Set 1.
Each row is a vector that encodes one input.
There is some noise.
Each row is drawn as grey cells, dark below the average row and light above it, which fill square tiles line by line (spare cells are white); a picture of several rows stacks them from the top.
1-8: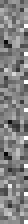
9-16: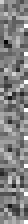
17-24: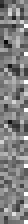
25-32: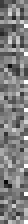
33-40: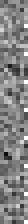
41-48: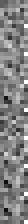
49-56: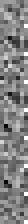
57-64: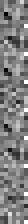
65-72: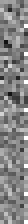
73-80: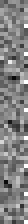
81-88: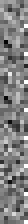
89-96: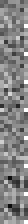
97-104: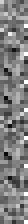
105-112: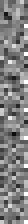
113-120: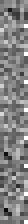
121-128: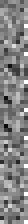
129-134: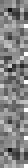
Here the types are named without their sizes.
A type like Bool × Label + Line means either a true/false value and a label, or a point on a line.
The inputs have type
Tree.
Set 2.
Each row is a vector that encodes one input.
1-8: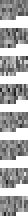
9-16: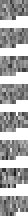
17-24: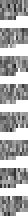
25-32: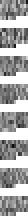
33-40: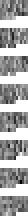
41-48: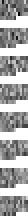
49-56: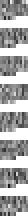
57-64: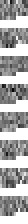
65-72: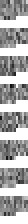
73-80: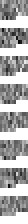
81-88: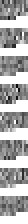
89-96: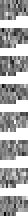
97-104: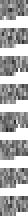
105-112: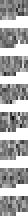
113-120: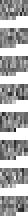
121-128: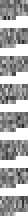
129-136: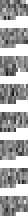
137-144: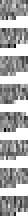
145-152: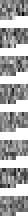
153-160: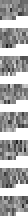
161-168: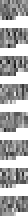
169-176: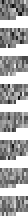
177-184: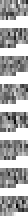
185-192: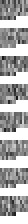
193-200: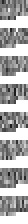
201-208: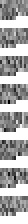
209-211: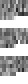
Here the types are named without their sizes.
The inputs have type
Circle.
